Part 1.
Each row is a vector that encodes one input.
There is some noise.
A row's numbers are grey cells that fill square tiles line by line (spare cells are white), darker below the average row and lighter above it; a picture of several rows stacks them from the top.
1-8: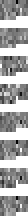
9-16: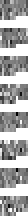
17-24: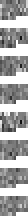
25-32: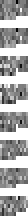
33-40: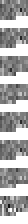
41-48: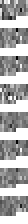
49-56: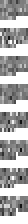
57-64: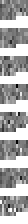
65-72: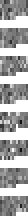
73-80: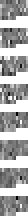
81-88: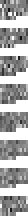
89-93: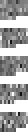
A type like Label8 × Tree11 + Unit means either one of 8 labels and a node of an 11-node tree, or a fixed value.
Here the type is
Tree13.
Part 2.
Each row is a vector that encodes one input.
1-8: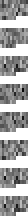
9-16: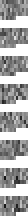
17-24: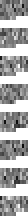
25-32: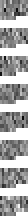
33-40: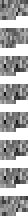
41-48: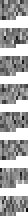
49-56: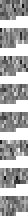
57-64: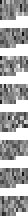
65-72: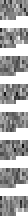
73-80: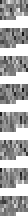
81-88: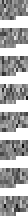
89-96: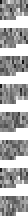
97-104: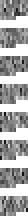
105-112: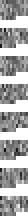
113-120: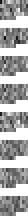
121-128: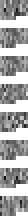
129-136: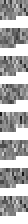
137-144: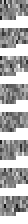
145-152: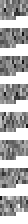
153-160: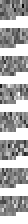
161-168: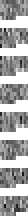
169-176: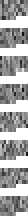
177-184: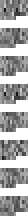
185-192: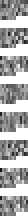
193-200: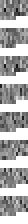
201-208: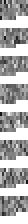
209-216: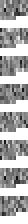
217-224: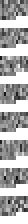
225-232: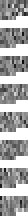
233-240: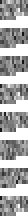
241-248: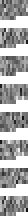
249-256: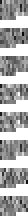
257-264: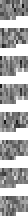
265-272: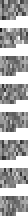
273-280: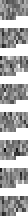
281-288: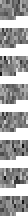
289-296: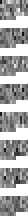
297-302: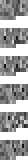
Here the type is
Tree15.
